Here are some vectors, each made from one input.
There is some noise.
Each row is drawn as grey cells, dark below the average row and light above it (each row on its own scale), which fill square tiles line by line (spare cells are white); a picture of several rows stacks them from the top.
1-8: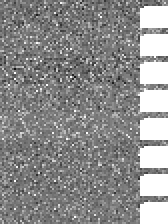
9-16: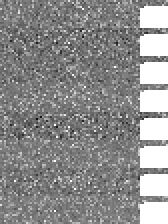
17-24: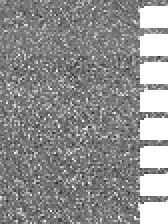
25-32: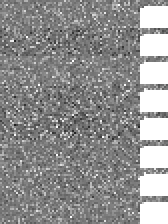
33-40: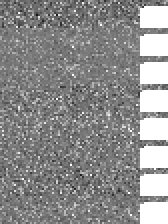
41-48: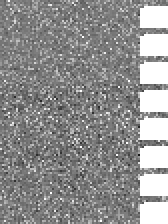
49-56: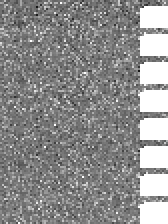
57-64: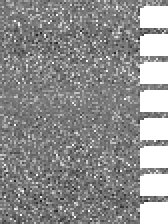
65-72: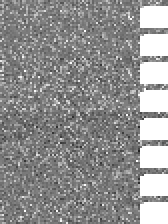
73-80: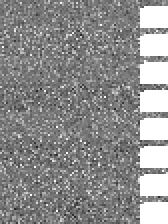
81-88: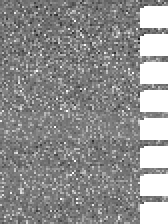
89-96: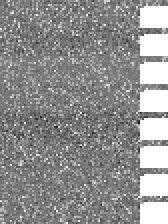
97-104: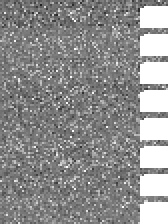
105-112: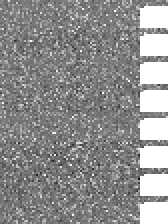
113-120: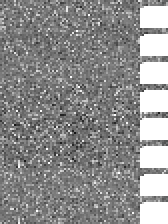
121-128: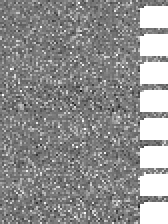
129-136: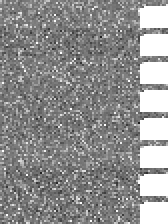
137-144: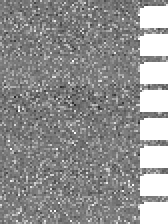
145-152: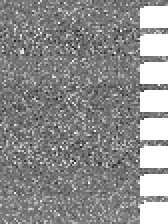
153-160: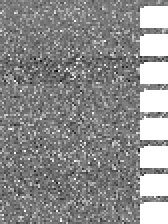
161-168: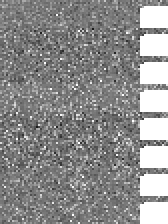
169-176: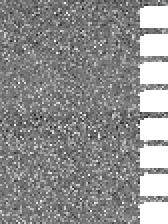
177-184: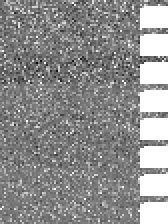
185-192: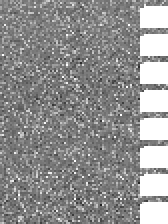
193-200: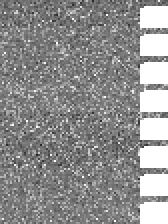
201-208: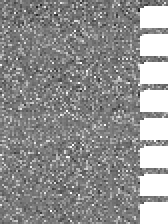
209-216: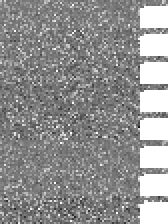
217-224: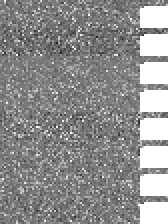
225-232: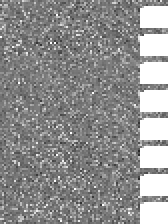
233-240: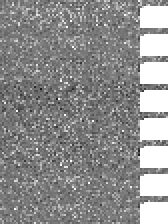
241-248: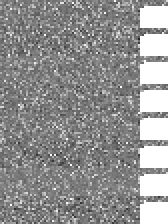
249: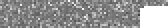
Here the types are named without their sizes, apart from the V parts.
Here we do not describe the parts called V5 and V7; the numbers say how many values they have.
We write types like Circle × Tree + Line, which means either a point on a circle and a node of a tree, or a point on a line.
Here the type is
Label × V5 × V7 + Tree × Tree.
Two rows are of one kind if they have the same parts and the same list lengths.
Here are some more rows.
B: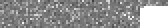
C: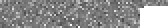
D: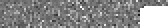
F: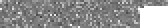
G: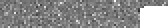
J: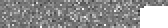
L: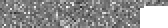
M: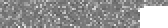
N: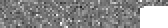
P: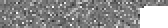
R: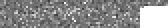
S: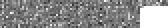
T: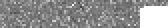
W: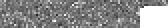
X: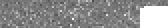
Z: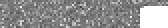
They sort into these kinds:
B, L, M, N, S, T, Z
C, D, F, G, J, P, R, W, X

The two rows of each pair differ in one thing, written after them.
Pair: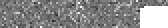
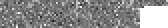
the value of V7
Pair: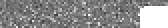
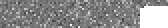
the value of V5
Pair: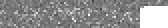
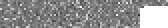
the value of V7
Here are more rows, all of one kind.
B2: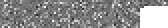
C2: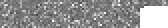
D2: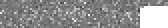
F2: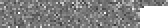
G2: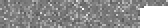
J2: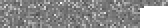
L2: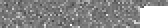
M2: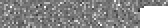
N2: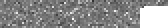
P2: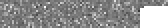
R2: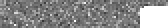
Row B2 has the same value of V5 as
C2, M2 and P2.
